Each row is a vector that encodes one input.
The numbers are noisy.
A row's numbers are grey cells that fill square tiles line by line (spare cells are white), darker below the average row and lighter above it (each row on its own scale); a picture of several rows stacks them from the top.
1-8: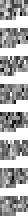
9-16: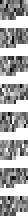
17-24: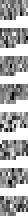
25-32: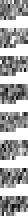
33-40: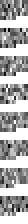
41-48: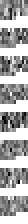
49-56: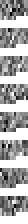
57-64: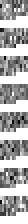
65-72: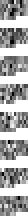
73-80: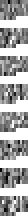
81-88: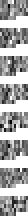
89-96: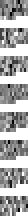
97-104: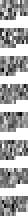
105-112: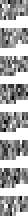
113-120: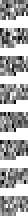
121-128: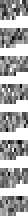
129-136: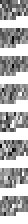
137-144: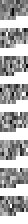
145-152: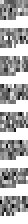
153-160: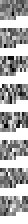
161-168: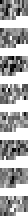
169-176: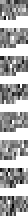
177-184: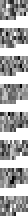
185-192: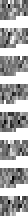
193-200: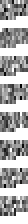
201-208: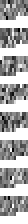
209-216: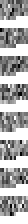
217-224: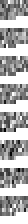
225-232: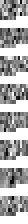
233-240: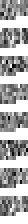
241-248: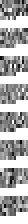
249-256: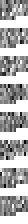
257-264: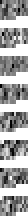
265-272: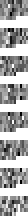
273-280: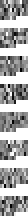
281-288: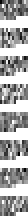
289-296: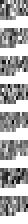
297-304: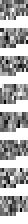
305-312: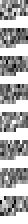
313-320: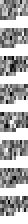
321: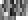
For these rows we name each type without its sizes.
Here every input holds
a label, together with either a point on a line, or four true/false values.
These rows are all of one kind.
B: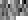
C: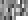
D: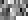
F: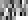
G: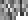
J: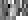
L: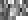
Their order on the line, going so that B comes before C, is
B, D, L, J, F, C, G.
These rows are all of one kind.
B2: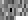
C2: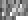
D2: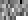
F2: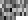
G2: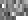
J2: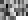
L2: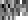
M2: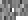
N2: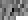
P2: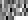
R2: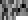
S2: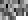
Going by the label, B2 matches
C2, G2 and P2.
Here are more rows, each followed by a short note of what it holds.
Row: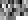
a label and four true/false values
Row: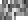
a label and a point on a line
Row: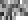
a label and a point on a line
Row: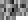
a label and four true/false values
